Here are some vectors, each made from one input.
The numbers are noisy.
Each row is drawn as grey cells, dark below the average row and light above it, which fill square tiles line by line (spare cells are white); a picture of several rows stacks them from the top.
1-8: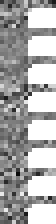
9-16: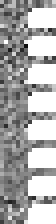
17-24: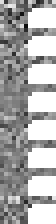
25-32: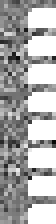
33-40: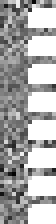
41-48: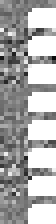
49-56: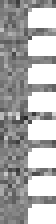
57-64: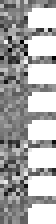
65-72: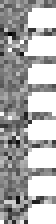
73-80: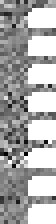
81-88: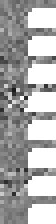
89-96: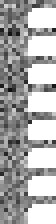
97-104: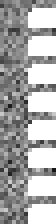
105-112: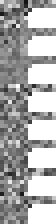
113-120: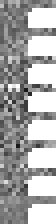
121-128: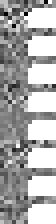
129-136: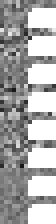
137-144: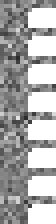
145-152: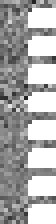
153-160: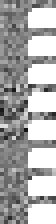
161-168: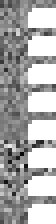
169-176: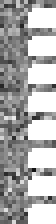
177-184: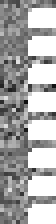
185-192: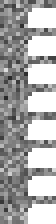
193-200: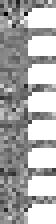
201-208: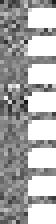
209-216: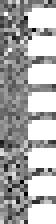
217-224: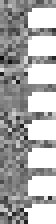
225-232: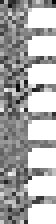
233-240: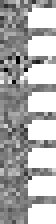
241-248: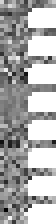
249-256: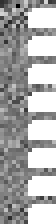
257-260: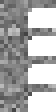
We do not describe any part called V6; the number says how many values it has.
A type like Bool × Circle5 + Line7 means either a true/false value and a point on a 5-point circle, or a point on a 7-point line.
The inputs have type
Bool × Bool × Bool × Bool × Tree13 × Tree13 + V6.
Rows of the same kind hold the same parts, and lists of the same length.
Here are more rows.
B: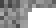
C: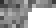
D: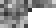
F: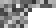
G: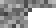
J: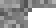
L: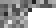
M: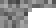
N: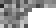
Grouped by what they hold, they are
B, C, D, L, N
F, G, J, M

